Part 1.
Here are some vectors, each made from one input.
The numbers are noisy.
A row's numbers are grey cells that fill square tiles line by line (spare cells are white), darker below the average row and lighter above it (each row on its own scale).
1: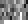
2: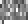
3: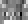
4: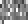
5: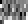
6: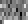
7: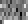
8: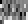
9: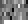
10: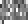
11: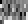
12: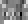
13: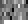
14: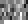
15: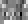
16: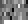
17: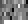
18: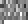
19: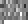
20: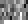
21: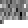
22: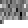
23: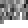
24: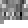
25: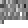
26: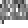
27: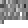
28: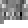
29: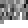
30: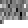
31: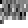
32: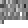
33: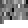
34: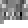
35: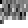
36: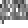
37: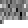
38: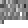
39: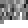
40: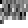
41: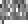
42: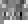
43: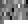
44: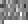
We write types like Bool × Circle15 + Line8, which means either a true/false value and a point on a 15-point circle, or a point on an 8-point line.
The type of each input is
Line7.
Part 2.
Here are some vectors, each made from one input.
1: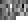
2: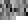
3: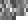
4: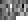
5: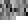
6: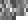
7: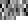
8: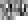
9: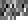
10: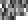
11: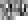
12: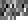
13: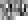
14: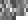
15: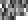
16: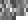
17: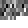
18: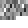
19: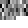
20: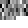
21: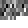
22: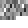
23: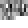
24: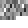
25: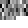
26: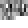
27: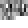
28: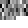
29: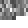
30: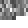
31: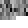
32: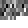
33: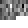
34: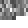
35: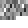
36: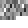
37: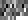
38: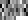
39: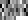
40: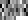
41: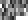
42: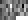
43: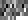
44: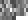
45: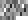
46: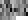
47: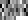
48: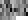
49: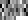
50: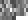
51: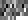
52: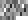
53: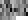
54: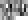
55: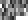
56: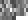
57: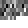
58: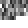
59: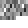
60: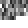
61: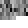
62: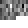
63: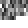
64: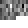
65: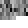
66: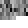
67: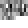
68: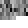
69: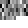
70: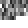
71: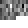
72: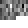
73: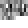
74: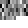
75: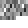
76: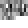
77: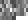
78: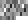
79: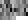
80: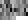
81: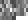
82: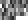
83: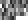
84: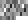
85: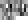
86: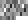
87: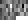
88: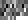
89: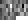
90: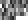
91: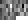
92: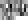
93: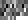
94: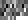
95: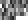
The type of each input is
Bool × Bool × Bool.
